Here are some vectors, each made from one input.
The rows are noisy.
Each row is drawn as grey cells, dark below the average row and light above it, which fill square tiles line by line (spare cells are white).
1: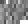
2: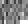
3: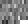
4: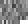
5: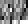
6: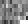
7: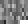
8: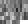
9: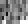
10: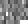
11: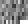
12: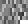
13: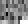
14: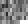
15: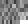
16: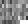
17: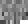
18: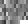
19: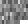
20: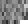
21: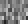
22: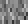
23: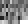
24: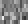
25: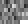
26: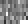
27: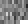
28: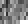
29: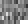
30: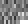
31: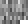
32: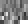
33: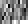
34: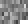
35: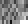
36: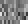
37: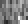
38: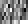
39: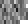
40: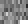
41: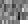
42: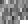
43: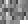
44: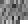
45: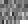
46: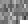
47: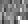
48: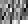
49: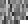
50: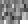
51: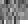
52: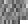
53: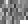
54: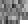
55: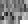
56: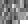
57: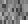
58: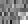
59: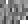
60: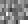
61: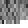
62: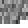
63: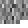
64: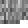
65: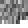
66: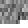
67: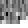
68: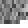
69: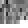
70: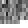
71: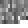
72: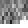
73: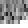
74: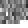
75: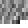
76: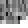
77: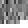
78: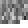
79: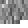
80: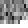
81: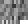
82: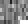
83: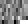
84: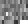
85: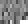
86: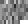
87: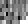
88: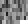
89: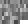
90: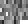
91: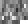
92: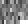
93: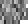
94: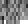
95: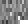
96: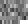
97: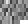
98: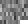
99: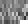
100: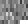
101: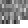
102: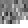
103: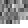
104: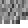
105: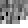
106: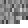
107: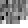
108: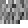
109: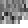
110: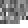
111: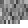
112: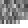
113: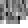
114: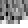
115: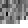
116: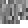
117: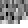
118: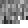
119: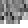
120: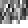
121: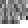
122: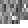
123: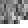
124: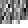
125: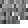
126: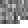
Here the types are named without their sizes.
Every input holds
a list of points on a circle.
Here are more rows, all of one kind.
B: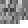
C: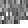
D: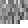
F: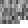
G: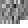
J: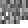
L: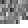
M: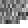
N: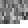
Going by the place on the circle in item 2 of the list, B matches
C, G and L.
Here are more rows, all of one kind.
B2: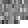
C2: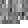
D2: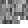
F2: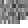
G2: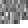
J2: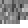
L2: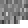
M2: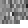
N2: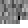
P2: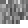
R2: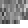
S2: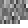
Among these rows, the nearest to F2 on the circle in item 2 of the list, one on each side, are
J2 and L2.
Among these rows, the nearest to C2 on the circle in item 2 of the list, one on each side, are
D2 and M2.
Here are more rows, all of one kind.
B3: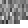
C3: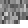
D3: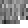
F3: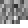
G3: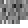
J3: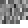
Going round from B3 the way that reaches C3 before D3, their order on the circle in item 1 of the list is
B3, C3, G3, F3, J3, D3.
